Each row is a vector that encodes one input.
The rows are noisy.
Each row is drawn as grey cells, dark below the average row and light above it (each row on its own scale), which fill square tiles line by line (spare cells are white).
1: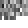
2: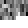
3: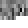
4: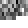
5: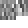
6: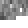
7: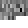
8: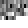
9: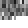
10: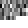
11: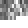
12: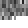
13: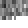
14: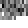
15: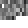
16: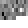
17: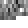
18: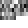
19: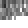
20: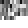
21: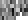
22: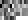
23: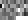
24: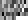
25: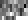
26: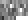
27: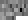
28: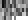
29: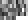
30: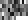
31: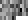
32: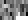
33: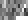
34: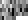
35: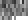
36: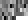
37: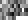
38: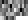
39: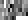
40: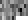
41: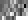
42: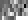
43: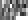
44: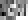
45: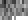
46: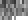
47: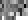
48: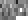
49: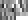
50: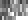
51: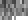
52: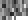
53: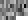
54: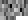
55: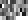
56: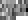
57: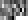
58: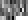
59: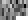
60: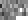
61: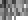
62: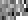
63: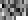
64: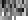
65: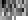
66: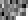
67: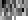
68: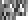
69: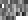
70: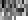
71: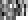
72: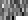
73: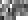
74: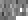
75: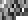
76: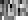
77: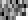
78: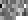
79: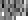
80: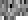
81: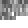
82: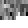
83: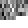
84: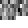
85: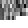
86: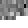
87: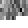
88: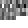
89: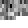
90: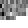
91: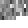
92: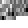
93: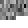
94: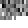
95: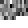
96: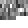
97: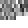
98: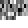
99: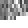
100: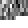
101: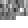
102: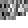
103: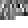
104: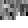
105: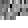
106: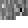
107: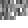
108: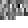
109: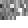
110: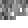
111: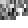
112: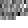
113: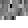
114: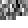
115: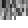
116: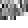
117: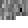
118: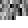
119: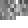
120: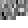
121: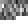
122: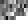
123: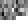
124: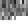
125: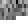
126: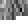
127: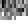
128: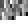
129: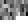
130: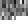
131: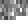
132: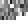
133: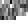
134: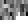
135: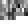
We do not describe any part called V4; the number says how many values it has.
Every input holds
a list of up to three items, each a true/false value and a value of V4.
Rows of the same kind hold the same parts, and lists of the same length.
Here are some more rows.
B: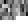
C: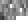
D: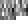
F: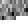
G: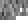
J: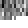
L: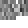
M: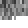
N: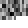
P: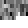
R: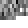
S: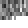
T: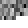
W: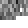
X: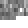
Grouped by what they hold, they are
B, P
C, D, F, L
G, R, T, W, X
J, M, N, S

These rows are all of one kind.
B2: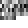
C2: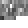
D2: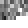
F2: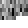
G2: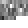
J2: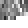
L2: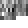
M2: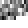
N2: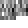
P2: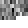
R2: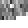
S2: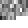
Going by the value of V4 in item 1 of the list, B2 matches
F2, P2 and R2.
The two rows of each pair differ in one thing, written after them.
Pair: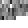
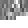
the true/false value in item 1 of the list
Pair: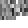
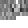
the true/false value in item 1 of the list
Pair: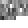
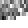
the value of V4 in item 1 of the list
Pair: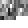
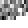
the value of V4 in item 1 of the list
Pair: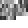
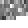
the true/false value in item 1 of the list
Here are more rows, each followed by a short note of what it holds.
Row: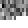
a list of one item
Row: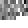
a list of two items
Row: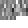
a list of two items
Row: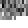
a list of one item
